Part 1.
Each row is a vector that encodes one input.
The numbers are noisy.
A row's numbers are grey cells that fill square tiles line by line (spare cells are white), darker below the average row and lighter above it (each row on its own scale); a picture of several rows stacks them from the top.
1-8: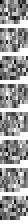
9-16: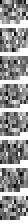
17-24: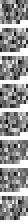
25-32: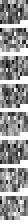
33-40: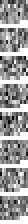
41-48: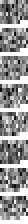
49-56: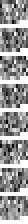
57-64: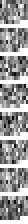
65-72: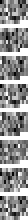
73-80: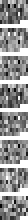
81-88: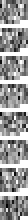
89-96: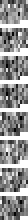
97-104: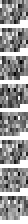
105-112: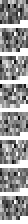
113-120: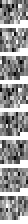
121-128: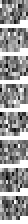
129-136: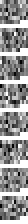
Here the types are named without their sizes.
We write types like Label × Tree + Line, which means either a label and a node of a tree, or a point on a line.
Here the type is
Bool × Bool × Bool × Bool.
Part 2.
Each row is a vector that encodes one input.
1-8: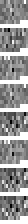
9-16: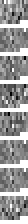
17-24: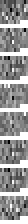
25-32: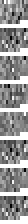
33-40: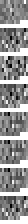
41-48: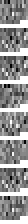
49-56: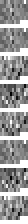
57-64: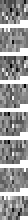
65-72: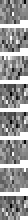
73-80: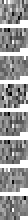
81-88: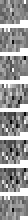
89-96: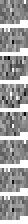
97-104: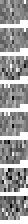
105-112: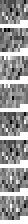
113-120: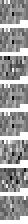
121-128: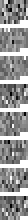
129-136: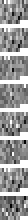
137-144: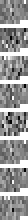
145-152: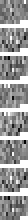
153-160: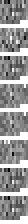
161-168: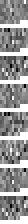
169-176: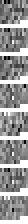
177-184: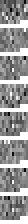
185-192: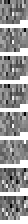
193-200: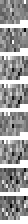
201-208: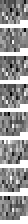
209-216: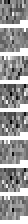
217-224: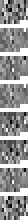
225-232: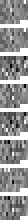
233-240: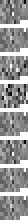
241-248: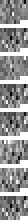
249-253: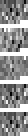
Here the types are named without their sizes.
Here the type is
Bool × Bool × Bool + Unit.
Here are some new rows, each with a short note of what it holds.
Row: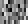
a fixed value
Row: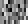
a fixed value
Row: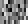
a fixed value
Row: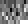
three true/false values
